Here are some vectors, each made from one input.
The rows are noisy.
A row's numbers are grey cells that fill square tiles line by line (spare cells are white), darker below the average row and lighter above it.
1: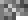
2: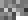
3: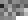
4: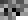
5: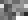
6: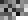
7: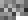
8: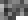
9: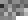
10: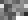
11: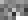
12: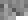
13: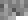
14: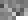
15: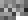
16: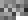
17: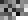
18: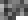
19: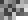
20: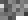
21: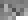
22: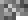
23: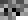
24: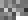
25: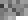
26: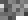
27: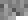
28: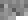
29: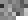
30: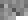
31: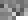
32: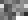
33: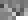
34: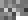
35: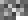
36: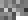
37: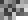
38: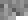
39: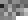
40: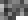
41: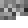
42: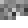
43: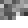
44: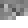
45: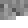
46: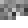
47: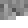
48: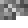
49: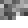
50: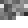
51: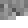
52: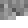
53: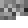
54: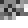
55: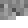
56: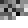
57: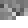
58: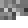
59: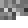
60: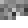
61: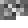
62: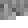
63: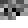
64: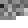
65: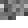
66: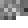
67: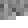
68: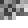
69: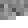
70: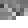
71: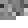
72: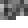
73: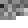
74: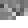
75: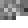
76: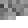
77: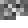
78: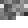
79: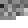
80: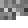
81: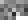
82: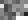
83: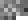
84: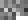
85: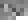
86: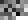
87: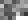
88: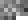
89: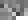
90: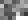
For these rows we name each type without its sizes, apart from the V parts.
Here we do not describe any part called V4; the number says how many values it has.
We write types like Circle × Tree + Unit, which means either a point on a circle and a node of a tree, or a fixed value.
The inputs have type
Bool × (Line + V4).
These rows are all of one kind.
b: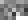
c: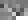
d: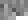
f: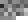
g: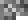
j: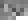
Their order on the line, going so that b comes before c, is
b, d, j, c, g, f.
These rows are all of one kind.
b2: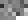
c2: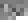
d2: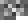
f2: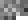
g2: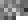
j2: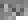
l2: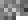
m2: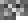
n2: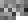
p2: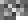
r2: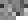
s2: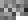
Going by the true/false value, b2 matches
c2, j2 and r2.
